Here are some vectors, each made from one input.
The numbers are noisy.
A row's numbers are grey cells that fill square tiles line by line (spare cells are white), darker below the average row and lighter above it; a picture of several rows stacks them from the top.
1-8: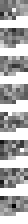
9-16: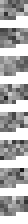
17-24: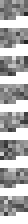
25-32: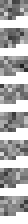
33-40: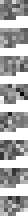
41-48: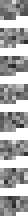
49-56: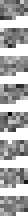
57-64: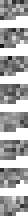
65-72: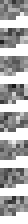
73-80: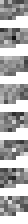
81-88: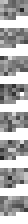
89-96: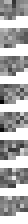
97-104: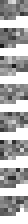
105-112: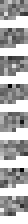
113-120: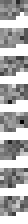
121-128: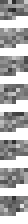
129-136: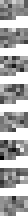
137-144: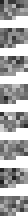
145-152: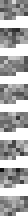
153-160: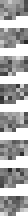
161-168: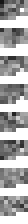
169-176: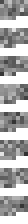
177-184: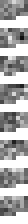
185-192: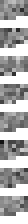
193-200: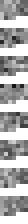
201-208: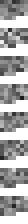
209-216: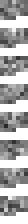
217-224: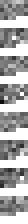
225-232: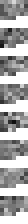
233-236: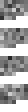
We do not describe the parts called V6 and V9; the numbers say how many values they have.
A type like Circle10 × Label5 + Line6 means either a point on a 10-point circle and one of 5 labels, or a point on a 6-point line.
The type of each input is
Bool × V6 + Label10 × V9.
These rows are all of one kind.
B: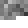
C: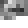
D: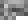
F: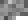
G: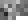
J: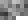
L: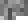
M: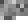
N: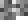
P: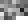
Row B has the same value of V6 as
C, D and L.
